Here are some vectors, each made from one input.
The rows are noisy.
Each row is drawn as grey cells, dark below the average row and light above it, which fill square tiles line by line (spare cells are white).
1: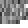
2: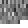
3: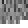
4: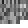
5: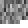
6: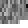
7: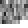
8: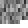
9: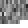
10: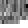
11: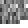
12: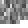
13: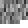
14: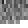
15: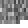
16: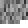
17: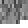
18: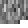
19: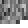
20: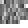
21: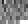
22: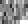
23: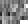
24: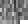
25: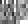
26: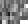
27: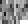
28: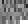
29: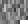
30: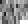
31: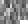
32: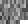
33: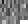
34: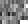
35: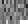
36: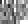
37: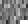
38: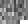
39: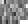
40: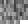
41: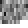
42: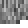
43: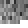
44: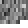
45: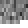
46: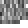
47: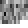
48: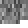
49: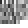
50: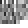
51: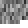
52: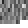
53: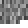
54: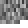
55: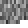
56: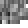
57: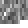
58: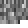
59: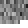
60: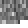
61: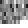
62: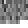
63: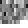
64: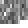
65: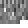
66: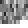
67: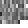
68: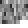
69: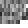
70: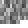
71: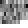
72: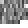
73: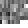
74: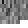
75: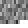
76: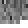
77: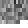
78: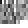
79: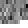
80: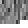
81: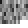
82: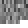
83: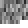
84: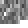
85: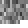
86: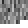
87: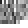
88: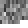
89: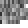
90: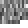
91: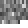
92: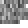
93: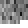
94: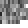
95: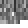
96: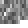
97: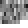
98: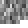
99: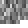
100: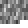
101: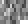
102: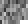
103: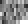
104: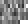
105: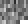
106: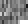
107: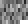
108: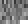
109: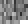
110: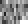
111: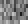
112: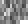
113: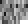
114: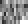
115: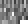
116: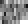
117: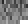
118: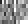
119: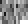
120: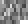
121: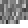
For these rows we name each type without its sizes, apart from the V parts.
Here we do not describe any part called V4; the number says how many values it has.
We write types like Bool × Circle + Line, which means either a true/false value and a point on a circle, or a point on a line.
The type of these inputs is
(Label × V4 + Unit) × List(Line).
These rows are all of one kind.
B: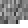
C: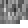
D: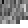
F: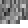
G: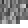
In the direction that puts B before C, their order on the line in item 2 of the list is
B, C, D, F, G.
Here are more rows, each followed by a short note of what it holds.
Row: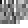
the empty list
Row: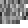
a list of two items
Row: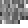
a list of two items
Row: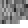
a label and a value of V4, together with a list of one item
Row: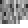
a label and a value of V4, together with the empty list
